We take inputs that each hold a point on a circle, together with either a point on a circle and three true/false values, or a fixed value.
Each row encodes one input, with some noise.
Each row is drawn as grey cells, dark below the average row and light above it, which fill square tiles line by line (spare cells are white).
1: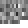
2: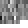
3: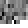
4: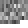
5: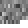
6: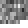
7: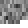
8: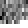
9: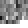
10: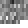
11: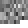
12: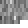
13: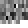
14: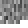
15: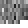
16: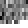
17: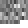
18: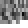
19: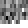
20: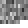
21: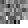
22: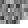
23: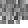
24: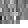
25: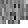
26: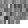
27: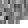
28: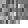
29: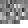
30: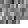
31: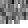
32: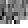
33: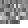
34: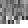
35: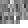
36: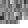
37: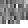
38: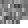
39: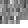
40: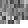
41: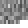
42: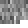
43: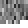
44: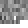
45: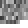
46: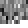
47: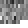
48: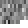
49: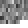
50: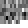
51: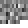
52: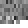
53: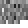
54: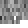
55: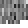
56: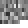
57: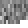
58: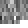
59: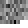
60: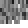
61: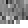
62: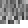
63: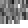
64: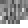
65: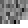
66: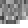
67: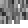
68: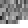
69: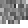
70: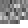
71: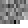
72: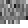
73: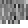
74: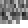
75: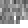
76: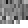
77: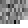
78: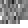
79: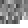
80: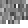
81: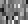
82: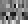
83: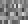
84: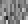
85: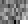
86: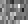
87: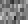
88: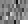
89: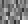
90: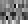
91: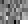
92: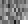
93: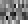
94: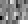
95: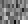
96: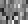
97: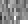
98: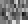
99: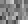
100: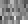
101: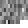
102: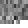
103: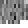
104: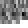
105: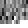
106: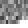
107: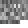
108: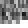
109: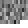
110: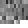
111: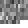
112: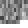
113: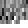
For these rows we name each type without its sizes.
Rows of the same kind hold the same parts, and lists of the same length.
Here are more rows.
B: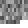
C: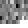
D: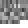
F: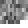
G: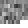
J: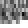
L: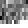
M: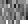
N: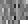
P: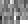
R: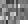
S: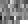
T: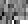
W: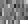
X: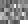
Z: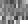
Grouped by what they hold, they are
B, C, D, F, G, M, N, P, R, S, W, X, Z
J, L, T

